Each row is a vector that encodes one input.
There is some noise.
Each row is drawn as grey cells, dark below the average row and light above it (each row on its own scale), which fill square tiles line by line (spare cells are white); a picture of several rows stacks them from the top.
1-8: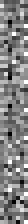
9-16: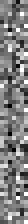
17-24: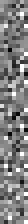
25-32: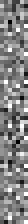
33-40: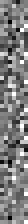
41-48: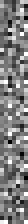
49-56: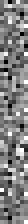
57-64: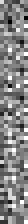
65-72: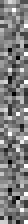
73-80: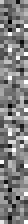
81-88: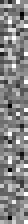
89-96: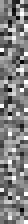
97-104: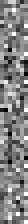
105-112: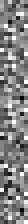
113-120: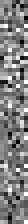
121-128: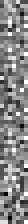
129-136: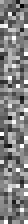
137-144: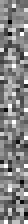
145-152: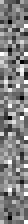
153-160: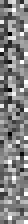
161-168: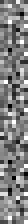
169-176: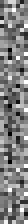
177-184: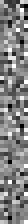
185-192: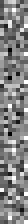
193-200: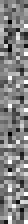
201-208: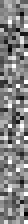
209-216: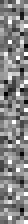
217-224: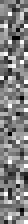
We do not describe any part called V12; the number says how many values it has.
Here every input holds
either a point on a 10-point line, or a point on an 11-point line and a value of V12.
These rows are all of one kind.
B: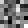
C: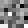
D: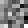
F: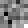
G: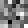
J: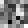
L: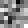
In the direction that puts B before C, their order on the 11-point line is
L, F, B, J, G, C, D.
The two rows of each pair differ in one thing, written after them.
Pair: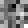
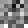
the place on the 11-point line
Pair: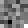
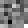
the place on the 11-point line
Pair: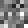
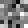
the place on the 11-point line
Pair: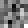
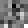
the place on the 11-point line
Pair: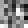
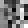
the value of V12
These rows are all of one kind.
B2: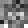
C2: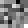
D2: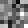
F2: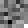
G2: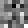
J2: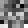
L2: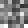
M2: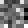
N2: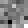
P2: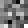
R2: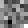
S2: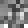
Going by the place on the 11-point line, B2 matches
G2 and L2.
